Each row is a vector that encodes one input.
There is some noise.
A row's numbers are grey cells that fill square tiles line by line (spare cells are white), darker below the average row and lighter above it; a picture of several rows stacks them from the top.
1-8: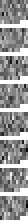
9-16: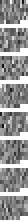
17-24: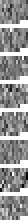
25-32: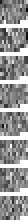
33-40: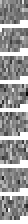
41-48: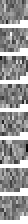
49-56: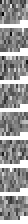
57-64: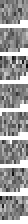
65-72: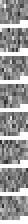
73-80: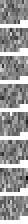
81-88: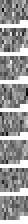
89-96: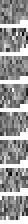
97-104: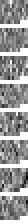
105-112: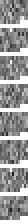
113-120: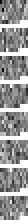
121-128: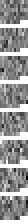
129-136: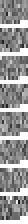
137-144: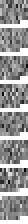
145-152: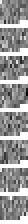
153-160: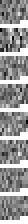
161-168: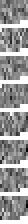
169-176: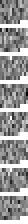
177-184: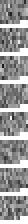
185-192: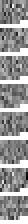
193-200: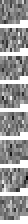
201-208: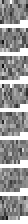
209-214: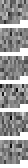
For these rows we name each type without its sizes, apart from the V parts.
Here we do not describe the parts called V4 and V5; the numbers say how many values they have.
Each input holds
a node of a tree, together with either a point on a line and a value of V4, or a true/false value and a value of V5.
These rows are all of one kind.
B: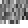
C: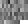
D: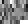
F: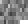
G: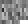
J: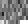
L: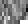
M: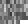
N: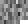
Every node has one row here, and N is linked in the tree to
M.
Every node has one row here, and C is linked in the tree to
D, F and M.
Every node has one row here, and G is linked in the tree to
M.
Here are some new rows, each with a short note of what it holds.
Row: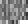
a node of a tree, a true/false value and a value of V5
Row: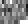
a node of a tree, a true/false value and a value of V5
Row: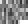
a node of a tree, a true/false value and a value of V5
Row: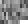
a node of a tree, a true/false value and a value of V5
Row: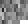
a point on a line, a node of a tree and a value of V4
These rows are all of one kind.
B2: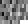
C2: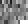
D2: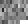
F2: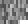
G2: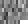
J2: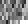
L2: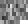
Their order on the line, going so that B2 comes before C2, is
F2, D2, L2, B2, J2, C2, G2.
